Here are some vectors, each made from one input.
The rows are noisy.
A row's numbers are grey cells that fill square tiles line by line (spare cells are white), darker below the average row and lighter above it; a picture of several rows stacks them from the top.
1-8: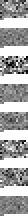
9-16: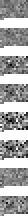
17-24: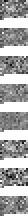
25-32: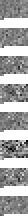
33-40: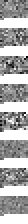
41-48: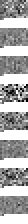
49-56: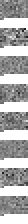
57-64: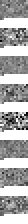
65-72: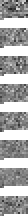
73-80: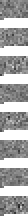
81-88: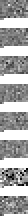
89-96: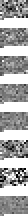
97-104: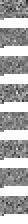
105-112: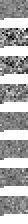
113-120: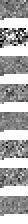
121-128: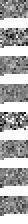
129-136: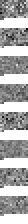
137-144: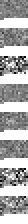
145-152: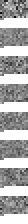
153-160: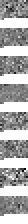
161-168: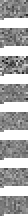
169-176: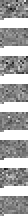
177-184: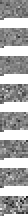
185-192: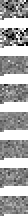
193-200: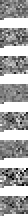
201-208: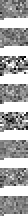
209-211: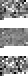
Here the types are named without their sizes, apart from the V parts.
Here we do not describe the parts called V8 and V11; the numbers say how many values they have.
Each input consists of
a value of V11, together with either a point on a circle and a true/false value, or a value of V8.
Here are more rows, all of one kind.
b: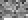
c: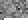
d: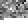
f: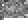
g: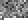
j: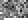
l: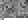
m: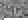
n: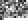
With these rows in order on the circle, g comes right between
c and n.
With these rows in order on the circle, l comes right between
f and j.
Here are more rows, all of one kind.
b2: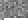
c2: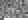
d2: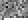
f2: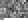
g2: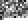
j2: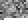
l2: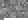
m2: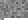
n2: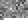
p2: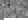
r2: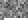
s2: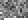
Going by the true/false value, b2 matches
d2, j2, m2 and n2.
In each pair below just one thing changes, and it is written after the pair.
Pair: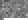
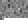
the value of V11
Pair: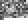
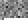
the true/false value
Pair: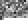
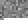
the true/false value
